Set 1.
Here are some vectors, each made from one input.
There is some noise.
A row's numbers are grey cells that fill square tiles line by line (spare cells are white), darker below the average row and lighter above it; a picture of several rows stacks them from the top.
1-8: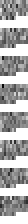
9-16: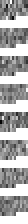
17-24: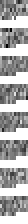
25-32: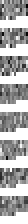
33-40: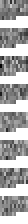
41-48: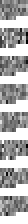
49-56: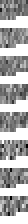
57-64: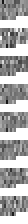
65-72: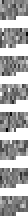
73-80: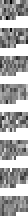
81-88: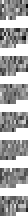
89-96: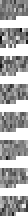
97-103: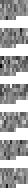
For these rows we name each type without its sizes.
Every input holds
a list of points on a circle.
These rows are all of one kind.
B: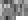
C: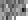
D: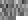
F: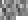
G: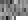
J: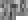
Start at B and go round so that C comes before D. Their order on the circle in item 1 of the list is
B, C, G, F, D, J.
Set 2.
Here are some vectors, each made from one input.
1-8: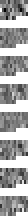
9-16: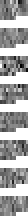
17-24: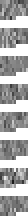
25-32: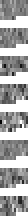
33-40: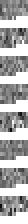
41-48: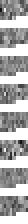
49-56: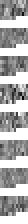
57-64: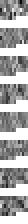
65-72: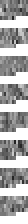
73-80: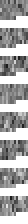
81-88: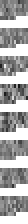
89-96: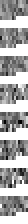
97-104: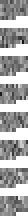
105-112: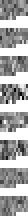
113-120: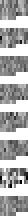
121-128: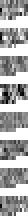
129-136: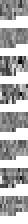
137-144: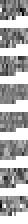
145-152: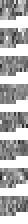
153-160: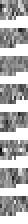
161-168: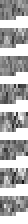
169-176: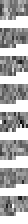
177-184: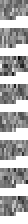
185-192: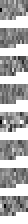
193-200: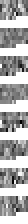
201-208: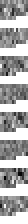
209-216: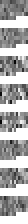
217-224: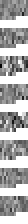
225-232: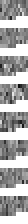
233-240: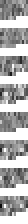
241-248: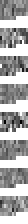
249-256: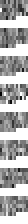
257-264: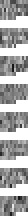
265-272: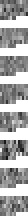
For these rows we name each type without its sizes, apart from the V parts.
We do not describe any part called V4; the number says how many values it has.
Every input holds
three true/false values, together with either a point on a line, or a value of V4.
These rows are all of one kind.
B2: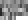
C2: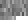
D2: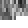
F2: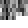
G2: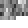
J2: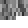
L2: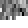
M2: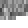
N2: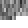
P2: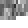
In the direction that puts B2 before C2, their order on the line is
D2, F2, P2, M2, N2, B2, J2, L2, G2, C2.
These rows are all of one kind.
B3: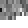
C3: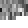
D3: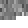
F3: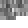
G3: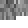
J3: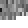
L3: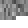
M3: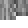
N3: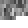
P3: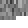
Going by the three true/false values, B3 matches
D3 and J3.
